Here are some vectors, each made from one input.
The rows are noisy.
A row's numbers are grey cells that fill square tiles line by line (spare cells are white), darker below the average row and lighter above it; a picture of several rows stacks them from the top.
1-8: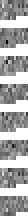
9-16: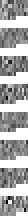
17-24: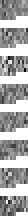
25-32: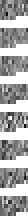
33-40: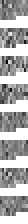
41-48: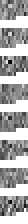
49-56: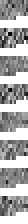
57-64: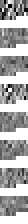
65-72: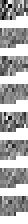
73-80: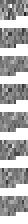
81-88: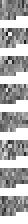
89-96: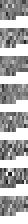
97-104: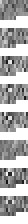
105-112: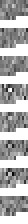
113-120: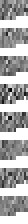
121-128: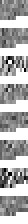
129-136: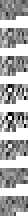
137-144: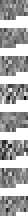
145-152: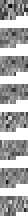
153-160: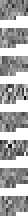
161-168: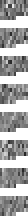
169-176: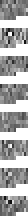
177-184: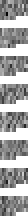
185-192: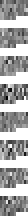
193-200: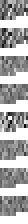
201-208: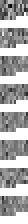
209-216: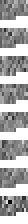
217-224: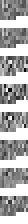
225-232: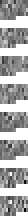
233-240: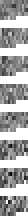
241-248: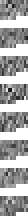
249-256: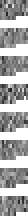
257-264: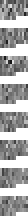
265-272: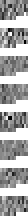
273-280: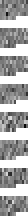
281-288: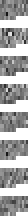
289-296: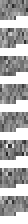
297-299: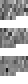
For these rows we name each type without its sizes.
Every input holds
a point on a circle and a true/false value.
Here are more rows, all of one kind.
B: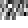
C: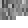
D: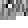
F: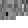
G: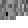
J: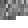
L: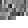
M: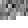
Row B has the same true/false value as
J and L.
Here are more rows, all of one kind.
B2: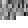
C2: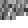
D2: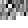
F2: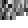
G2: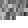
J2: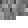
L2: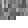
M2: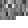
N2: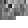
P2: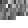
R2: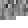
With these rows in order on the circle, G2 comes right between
J2 and M2.
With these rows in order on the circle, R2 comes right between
C2 and L2.
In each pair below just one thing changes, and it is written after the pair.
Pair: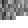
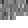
the place on the circle
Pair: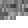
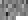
the place on the circle
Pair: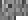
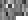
the place on the circle
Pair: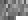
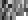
the true/false value
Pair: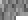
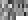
the true/false value
